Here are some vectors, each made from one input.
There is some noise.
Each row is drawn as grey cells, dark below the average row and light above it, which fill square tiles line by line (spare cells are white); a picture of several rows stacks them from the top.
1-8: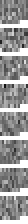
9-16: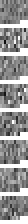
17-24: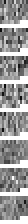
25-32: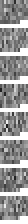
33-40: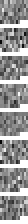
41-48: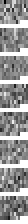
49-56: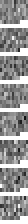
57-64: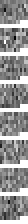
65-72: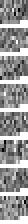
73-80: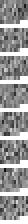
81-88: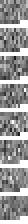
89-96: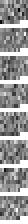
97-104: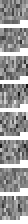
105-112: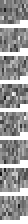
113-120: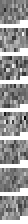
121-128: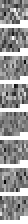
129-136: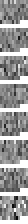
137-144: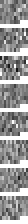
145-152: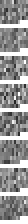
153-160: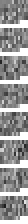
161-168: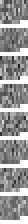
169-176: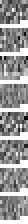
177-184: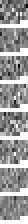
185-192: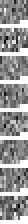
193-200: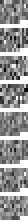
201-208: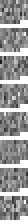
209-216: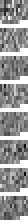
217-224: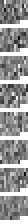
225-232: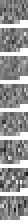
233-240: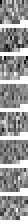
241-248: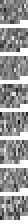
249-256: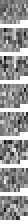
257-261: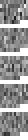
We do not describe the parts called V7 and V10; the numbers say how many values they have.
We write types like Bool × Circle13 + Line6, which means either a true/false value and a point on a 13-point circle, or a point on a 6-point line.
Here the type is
Bool × (Line8 + V7) × V10 + Line5.
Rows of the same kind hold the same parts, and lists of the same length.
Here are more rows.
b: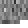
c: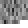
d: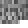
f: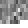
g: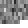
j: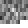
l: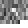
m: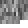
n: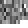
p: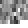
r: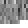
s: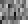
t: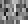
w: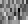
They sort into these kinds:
b, c, d, f, g, n, p
j, l
m, r, s, t, w

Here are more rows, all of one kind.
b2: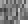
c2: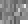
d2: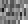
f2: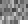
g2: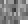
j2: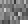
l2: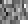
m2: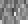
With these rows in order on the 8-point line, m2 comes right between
c2 and g2.
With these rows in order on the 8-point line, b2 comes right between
c2 and l2.
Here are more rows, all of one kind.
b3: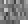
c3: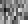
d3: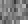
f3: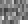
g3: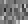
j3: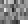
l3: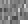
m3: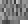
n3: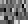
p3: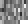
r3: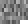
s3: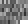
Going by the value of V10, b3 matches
f3, g3 and n3.
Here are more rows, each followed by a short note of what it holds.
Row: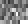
a point on a 5-point line
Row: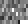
a point on a 5-point line
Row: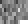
a point on an 8-point line, a true/false value and a value of V10
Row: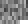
a point on an 8-point line, a true/false value and a value of V10
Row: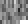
a true/false value, a value of V7 and a value of V10
